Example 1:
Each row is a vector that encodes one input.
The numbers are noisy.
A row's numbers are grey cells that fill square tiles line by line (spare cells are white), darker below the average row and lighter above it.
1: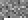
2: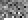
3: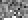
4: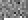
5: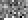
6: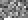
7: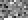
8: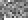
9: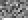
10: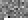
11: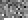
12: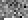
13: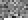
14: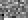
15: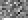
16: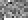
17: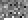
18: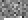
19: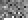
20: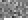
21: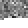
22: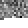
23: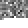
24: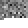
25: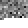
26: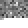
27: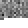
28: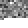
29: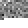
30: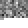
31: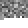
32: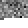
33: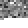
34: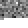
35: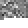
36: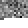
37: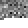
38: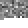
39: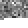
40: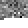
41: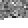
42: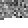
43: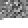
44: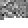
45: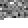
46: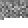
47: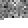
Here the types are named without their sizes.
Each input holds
a point on each of two lines, together with either a fixed value, or a node of a tree.
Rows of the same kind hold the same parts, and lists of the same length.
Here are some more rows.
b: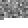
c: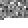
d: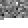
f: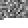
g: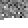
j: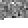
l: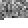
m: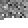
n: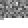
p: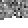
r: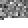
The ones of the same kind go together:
b, c, d, f, j, l, n, r
g, m, p

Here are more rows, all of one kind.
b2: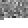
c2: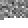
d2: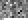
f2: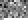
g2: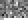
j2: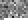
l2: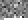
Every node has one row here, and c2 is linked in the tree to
l2.
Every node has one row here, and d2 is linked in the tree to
g2.
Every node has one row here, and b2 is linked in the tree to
g2, j2 and l2.
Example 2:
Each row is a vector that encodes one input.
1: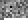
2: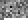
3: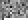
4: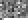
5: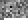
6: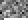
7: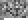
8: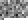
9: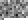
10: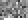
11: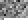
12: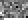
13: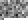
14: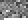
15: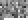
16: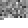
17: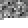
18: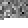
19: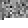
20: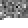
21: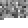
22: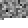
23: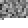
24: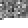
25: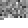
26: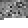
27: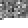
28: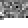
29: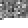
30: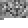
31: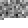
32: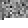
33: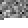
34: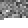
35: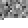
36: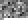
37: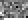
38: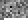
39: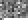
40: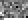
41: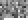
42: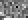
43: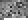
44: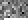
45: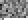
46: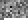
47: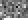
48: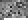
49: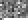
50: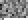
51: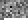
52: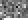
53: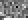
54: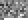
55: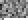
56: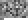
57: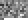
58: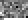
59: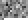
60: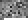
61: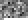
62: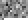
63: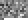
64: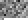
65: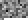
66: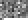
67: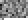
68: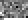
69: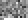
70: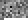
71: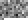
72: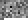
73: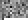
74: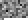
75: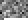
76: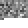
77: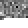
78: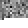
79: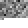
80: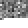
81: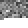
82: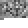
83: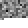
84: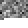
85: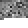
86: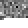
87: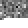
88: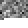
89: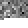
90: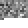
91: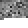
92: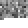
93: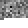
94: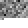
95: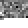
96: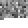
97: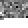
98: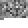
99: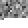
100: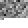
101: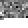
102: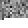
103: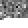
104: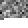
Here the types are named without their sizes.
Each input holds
either a point on a circle, or a point on a line.
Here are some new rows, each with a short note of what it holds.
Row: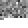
a point on a circle
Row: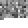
a point on a circle
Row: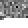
a point on a line
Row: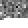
a point on a line
